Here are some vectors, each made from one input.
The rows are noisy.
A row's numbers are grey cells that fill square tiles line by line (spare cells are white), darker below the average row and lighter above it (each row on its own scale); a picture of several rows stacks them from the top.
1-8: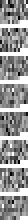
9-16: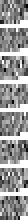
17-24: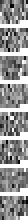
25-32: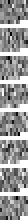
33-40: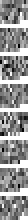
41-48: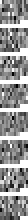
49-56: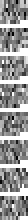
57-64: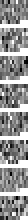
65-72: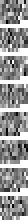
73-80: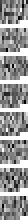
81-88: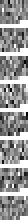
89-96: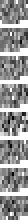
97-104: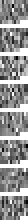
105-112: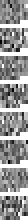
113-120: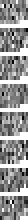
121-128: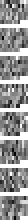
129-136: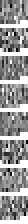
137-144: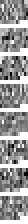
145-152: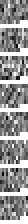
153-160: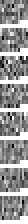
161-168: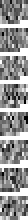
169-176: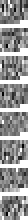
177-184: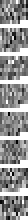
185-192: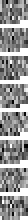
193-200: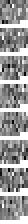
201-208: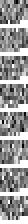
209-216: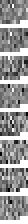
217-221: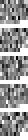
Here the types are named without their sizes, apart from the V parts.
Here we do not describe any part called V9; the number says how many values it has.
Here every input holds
a point on a line, together with either a point on a line, or a value of V9.
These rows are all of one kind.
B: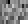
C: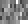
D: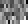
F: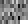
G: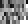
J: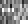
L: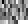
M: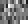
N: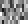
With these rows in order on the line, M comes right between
F and L.
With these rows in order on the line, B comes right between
J and L.
